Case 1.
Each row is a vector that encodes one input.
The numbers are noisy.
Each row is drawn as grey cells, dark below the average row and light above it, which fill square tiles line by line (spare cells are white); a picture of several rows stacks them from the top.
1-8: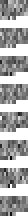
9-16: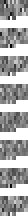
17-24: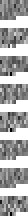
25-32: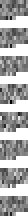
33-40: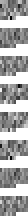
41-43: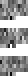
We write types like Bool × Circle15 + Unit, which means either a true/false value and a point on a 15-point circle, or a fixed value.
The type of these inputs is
Line7.
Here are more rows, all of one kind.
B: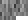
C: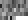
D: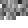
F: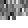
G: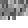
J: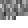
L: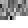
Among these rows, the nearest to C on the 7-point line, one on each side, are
B and L.
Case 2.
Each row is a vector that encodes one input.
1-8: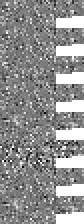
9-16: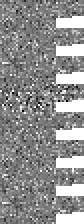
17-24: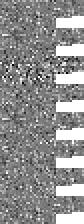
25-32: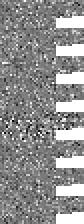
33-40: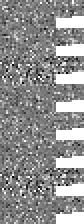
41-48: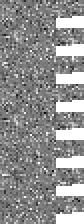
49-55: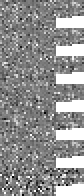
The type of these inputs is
Bool × Bool × Bool + Unit.
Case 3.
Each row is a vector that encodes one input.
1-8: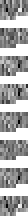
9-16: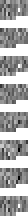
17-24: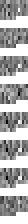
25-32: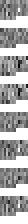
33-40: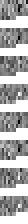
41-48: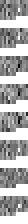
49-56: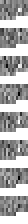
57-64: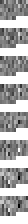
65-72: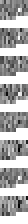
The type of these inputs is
Line10.
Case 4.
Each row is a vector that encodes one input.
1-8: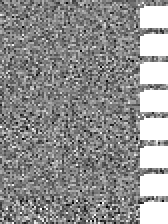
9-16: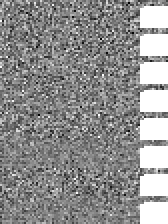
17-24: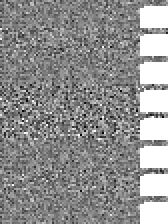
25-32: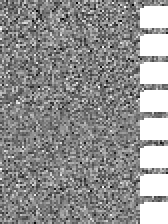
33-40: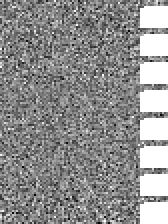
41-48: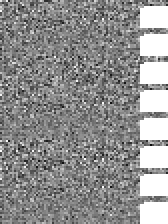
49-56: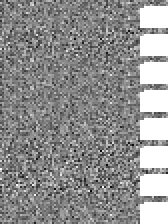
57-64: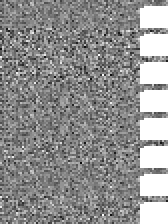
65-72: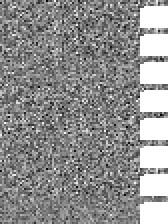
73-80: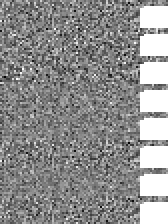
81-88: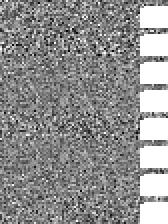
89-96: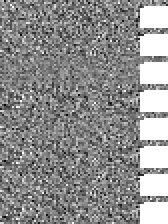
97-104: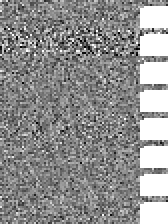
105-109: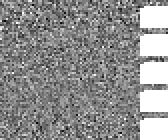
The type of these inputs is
Circle11.
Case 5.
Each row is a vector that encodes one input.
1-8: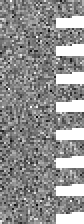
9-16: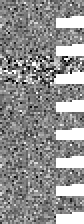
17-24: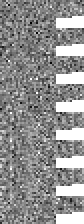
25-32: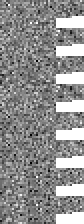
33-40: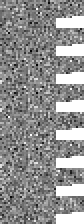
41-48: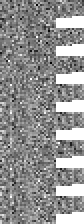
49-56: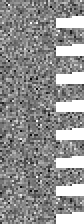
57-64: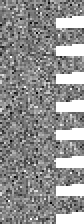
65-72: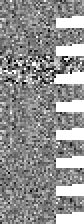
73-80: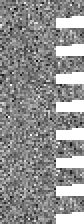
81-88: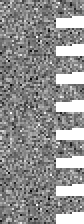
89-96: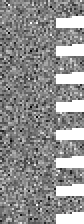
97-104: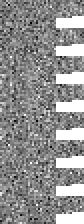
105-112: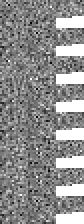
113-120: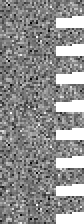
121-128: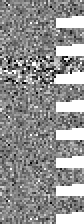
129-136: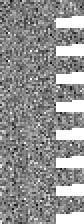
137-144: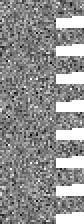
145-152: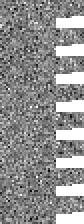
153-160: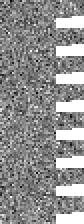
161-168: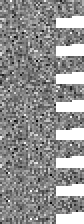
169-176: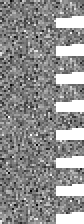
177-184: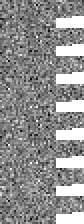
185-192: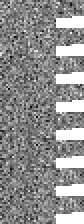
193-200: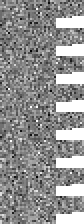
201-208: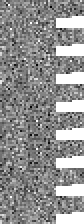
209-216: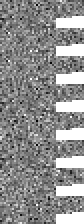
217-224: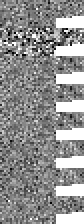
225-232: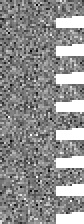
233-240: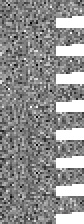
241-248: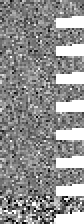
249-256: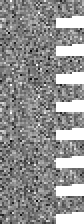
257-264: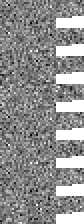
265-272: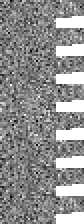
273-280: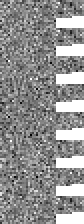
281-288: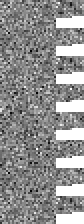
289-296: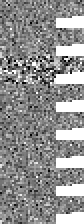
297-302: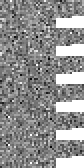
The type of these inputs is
Bool × Bool × Bool + Unit.
